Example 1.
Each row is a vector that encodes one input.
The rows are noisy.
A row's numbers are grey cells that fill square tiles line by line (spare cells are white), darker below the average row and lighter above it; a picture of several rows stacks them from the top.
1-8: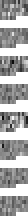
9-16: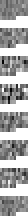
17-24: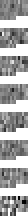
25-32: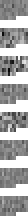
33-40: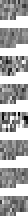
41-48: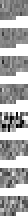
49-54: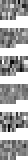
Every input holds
a list of up to two points on a 5-point line.
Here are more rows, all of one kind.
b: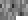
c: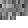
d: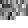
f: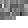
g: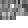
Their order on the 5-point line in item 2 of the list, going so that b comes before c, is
d, g, b, f, c.
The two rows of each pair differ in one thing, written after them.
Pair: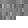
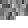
the place on the 5-point line in item 2 of the list
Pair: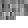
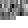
the place on the 5-point line in item 2 of the list
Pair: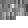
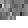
the place on the 5-point line in item 2 of the list
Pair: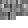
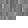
the place on the 5-point line in item 1 of the list
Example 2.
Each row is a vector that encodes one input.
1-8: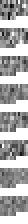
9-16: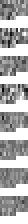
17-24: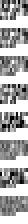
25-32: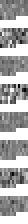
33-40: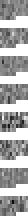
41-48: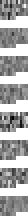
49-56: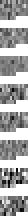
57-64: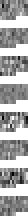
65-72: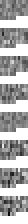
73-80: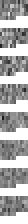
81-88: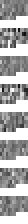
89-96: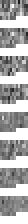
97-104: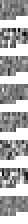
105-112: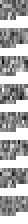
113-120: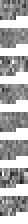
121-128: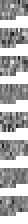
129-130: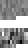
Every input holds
a list of up to two points on a 10-point line.
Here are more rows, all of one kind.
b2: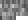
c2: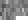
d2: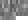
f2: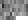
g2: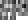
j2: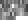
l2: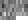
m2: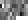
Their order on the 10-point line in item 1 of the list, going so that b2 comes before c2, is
b2, j2, m2, d2, g2, f2, l2, c2.
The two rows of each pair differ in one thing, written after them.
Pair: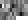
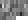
the place on the 10-point line in item 1 of the list
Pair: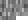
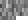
the place on the 10-point line in item 2 of the list
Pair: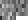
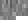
the place on the 10-point line in item 1 of the list
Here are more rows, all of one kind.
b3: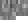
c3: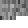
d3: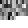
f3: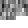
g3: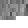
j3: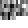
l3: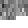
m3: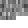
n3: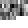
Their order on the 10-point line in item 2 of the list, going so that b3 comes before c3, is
d3, l3, b3, n3, c3, f3, m3, j3, g3.
